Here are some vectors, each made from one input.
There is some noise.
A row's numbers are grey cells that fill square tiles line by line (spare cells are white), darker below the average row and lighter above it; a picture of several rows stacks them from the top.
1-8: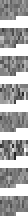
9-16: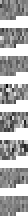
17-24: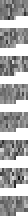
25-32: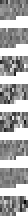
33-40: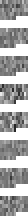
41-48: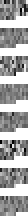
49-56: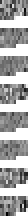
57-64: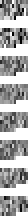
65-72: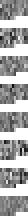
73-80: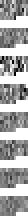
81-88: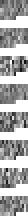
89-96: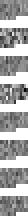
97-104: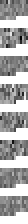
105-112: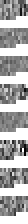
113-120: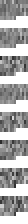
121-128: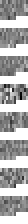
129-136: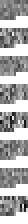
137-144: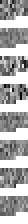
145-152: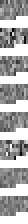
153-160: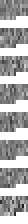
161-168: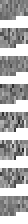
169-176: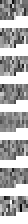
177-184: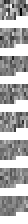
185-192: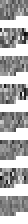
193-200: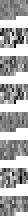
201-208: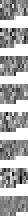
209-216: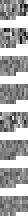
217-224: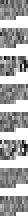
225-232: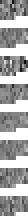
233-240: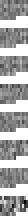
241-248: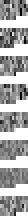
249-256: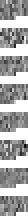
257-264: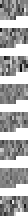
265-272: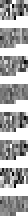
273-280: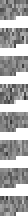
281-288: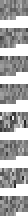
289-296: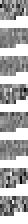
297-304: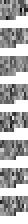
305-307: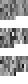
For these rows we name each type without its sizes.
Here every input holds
either a label and a true/false value, or a list of points on a line.
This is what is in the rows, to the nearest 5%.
About 15% of them hold a label and a true/false value. The rest are lists of points on a line.
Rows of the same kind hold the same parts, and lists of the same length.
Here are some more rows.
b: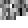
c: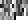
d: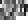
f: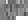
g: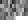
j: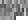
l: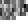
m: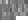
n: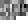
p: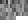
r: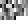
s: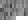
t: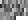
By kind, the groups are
b, d, l, n
c, j, m, t
f, s
g, p
r

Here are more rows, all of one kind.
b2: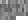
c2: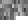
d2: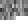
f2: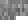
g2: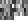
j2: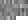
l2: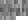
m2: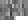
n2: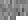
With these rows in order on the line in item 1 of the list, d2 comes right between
j2 and l2.
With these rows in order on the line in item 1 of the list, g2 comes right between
b2 and f2.
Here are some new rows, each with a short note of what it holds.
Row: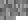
a list of two items
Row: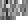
the empty list
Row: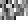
the empty list
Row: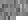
a list of three items
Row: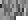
a list of two items
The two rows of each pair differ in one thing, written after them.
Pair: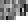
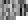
the label
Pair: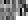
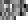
the true/false value
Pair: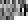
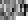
the true/false value
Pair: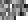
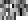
the true/false value
